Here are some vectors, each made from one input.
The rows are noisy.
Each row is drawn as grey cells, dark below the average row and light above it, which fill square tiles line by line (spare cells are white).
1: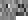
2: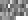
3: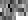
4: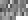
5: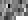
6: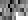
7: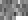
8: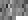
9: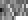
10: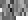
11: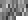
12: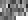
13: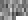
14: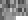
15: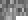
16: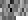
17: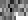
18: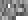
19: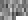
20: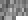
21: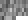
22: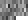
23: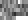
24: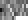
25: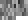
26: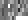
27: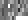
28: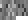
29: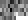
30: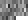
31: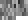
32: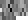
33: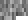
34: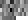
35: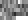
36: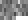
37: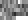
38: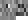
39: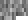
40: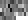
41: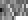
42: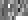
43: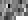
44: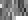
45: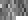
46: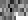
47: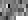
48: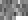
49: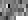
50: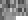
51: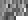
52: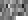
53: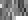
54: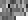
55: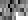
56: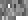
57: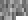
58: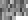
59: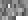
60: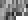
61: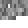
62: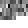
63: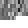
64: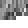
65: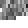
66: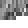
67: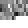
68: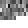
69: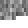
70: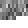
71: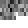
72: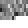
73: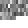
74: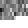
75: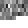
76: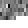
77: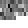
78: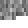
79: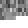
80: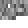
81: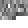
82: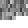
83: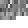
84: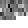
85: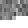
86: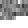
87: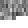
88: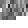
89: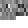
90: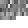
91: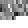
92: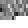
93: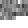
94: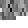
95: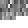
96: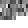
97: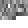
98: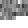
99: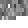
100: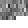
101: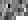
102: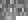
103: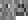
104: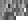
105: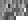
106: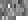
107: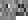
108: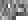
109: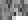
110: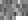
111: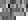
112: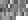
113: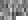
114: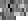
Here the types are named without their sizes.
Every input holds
a point on a line, together with either a label, or a point on a line.
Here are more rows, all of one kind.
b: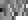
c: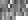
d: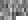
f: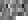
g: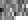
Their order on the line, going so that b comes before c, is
d, f, b, c, g.
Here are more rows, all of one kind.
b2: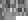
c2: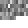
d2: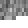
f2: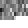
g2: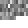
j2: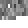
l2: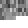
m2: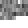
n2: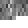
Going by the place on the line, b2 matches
f2 and l2.
